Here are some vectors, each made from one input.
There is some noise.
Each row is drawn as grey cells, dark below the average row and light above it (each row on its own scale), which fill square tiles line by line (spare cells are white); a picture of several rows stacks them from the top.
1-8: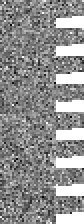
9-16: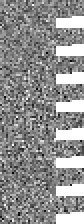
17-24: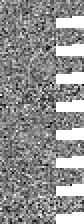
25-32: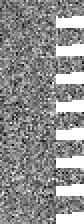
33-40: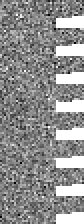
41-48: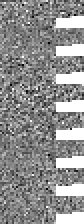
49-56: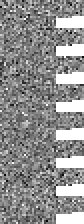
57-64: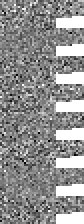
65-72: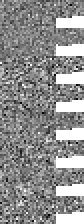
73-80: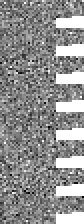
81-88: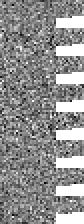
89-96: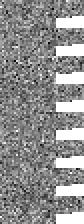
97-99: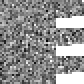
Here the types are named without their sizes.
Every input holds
a node of a tree and a true/false value, together with either a fixed value, or a node of a tree.
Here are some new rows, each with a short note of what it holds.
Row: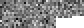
a node of a tree and a true/false value
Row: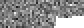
a node of a tree and a true/false value
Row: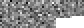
a node of each of two trees and a true/false value
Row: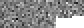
a node of a tree and a true/false value
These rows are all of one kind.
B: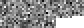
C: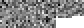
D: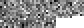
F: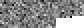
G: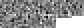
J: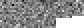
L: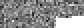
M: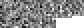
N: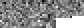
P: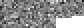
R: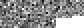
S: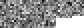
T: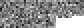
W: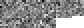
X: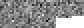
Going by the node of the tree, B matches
D, J, R and S.
